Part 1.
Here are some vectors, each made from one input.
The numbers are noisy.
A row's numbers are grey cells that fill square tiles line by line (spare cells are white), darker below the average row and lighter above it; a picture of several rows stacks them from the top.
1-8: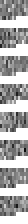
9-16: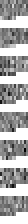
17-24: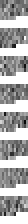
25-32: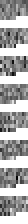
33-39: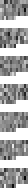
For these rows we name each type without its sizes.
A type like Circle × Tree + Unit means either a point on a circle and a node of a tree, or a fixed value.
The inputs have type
(Bool × Bool × Bool + Unit) × Line × Line.
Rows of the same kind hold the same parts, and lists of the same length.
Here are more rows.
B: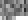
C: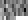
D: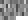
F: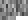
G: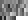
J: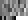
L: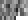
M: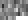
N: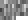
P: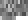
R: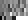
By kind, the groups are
B, C, D, F, M, N, P
G, J, L, R

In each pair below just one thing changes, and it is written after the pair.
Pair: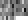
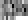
one of the three true/false values
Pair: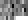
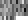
one of the three true/false values
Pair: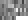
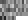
the place on one of the two lines
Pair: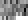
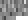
the place on one of the two lines
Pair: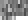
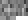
one of the three true/false values
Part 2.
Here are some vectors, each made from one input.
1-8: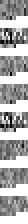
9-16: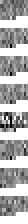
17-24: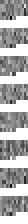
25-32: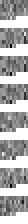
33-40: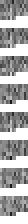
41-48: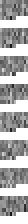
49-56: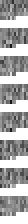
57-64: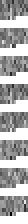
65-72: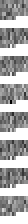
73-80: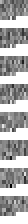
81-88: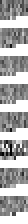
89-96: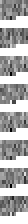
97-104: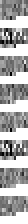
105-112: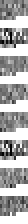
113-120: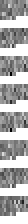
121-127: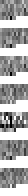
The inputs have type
List2(Circle9).
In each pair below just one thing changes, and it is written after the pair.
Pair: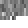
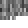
the place on the 9-point circle in item 1 of the list
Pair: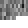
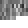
the place on the 9-point circle in item 2 of the list
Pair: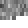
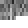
the place on the 9-point circle in item 1 of the list
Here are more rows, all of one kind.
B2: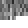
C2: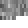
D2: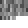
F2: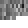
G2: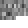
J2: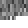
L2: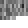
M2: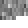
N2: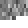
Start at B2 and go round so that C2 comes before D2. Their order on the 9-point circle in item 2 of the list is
B2, C2, D2, M2, L2, G2, J2, F2, N2.
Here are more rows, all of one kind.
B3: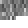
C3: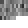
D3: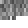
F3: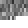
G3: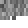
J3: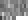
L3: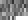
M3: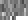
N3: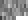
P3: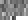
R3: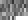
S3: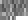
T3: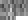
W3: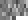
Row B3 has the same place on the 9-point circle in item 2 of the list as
F3, L3, M3 and R3.
